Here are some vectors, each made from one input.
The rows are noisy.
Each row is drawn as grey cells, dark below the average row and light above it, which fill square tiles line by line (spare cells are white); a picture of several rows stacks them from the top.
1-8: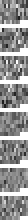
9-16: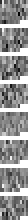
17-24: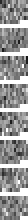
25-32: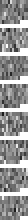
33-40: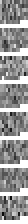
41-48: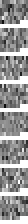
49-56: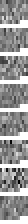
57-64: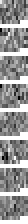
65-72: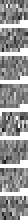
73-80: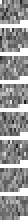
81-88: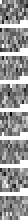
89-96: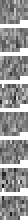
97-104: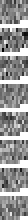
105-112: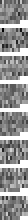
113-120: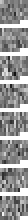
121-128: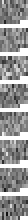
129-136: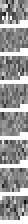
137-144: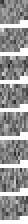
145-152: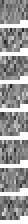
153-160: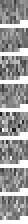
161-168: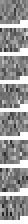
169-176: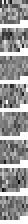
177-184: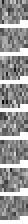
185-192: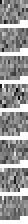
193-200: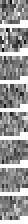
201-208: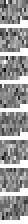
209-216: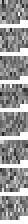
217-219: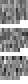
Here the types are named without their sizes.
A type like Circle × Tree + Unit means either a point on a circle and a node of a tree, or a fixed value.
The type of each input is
Bool × Bool × Bool × Bool × Bool.
